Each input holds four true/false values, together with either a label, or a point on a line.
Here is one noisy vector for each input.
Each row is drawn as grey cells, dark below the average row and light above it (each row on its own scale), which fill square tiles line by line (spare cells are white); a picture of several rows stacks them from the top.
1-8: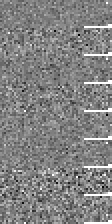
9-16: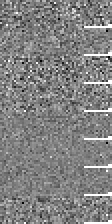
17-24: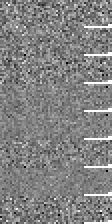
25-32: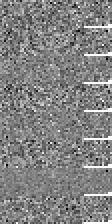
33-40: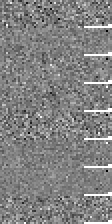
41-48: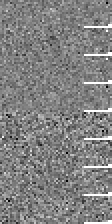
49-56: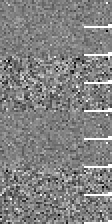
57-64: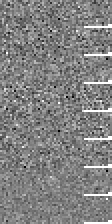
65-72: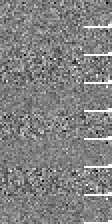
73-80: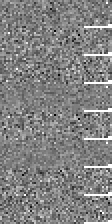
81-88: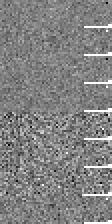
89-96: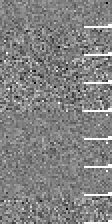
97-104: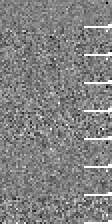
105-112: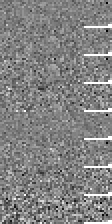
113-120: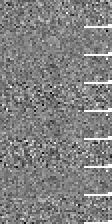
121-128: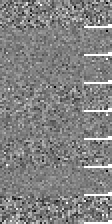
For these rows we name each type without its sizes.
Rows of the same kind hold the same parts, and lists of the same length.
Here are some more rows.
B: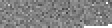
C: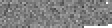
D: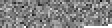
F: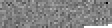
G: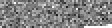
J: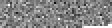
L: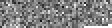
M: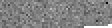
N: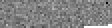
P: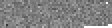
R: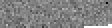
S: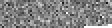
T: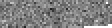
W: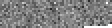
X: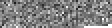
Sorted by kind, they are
B, D, J, L, P, X
C, F, G, M, N, R, S, T, W

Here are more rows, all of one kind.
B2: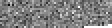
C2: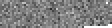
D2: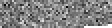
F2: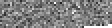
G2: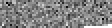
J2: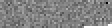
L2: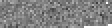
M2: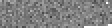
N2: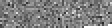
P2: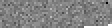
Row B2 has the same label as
G2, M2 and N2.
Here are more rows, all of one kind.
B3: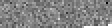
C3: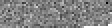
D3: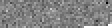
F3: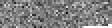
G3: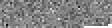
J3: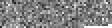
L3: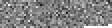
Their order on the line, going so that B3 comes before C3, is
B3, F3, D3, G3, J3, C3, L3.
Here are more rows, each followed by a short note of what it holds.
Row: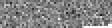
a point on a line and four true/false values
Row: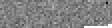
a label and four true/false values
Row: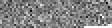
a label and four true/false values
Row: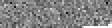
a point on a line and four true/false values
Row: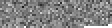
a point on a line and four true/false values
